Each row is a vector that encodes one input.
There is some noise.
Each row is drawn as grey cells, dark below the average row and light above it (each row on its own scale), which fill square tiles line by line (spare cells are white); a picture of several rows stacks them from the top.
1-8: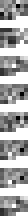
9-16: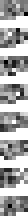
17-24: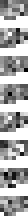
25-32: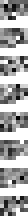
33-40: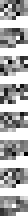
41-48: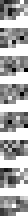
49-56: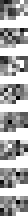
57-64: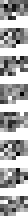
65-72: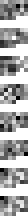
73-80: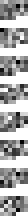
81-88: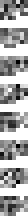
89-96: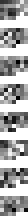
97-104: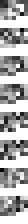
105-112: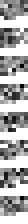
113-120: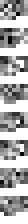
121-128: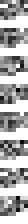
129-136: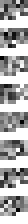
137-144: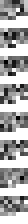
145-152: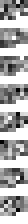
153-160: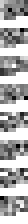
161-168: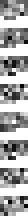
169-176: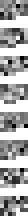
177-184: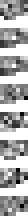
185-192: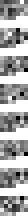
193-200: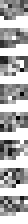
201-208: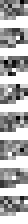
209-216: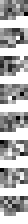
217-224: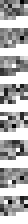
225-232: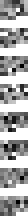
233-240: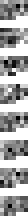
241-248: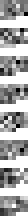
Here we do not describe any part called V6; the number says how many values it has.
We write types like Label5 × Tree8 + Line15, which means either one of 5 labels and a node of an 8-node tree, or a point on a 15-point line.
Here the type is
Bool × Bool × Bool + Line9 × V6.
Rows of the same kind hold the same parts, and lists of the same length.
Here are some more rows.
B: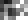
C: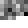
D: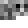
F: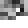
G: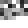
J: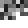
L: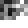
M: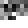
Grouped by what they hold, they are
B, C, G, L
D, F, J, M

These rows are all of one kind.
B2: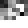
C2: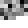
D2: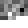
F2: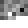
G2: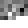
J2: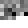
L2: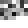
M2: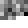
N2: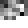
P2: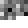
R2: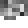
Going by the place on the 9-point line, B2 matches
D2 and P2.
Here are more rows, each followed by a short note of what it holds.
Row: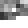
three true/false values
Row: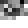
a point on a 9-point line and a value of V6
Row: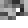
three true/false values
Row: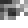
a point on a 9-point line and a value of V6
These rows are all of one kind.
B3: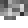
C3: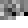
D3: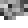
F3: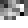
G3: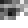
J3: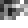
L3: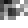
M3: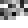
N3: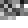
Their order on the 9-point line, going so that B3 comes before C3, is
B3, D3, F3, J3, N3, L3, C3, M3, G3.
